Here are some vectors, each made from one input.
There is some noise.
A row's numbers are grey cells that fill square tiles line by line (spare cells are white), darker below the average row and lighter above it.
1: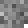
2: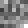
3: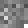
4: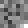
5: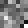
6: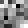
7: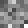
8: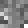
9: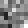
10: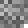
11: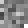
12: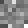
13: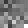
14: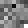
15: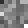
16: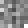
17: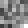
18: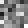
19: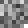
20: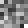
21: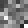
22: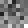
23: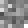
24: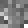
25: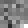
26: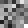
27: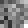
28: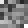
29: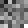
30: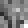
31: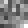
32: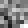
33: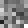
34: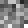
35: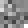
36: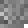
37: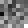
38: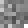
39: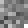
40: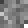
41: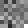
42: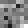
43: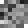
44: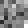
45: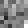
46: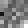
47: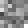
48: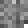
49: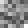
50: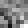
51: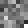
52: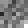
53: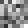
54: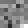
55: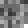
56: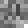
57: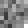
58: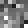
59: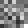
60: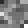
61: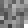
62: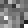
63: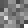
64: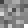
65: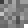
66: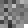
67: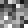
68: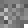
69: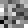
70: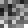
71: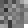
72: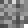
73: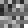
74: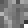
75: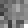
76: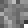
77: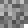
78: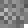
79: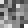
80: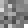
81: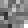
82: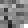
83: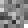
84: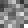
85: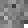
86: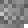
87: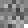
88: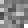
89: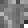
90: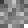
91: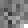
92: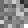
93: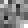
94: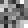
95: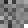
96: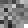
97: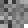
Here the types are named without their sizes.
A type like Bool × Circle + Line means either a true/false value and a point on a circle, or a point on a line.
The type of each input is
Bool × Bool × Bool + Circle + List(Line).
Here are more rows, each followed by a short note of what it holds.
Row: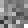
a point on a circle
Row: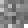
a point on a circle
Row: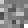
a point on a circle
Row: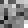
a list of one item
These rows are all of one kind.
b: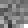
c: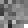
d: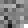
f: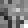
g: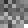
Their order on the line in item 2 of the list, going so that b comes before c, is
b, f, g, c, d.
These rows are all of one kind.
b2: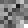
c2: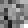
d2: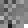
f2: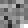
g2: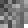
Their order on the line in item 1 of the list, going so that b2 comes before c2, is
b2, f2, d2, c2, g2.
